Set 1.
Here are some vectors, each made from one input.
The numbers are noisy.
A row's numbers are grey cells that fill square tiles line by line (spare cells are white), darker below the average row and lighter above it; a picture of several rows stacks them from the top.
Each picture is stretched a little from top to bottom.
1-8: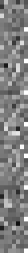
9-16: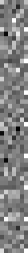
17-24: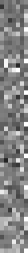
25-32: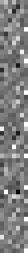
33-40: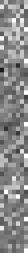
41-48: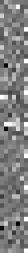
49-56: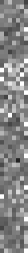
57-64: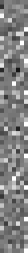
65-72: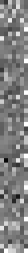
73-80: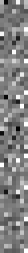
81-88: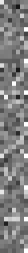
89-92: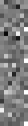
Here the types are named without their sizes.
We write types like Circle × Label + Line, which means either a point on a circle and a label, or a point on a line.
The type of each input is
Bool × Bool × Bool × Bool.
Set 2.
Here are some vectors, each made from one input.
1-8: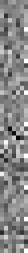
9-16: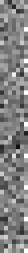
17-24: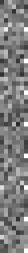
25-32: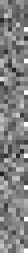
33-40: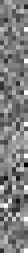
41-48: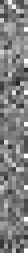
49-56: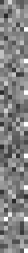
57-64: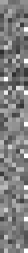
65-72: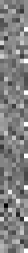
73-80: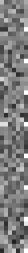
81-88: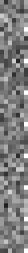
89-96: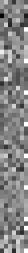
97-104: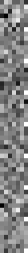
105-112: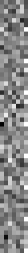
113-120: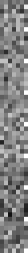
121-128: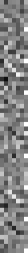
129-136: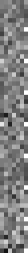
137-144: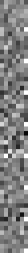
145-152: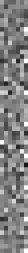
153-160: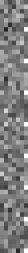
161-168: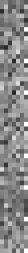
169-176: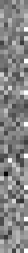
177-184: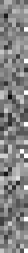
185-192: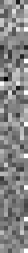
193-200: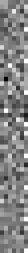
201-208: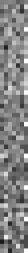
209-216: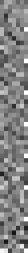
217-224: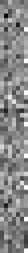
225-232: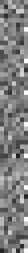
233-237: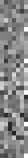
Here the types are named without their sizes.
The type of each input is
Bool × Bool × Bool × Bool.
